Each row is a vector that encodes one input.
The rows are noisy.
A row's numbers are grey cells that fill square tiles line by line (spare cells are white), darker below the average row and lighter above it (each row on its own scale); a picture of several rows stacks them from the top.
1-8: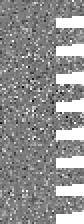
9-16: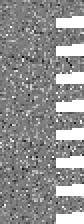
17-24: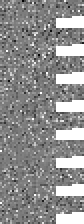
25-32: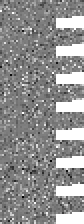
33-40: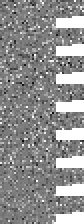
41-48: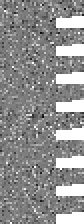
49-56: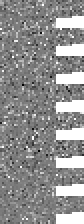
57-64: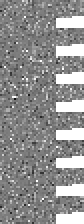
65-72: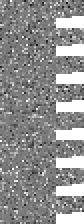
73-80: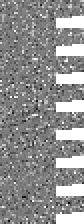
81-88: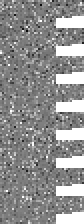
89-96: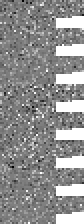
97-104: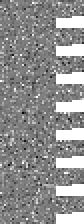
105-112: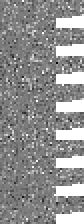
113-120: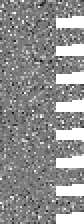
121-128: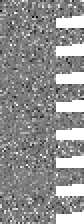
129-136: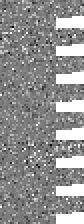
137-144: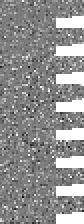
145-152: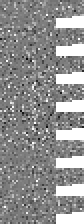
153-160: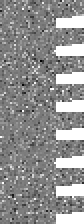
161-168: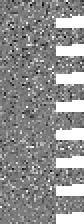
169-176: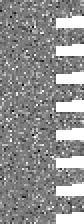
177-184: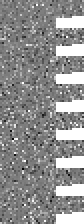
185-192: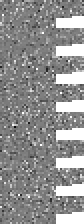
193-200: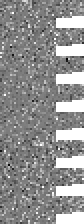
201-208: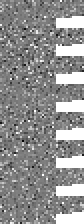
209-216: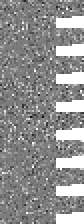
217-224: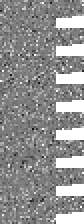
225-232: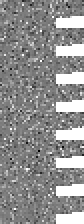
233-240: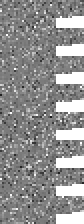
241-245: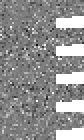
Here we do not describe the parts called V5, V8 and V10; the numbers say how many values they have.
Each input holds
one of 4 labels, a point on a 6-point line, a true/false value, a value of V5, a value of V8 and a value of V10.
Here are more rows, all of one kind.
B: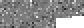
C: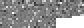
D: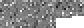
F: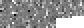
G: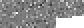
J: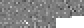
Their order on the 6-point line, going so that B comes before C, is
F, G, D, B, C, J.
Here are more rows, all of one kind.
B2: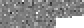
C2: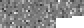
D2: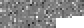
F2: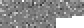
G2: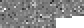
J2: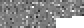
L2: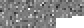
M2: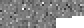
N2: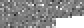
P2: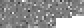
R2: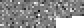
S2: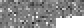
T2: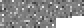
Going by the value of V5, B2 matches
D2, G2, N2 and R2.
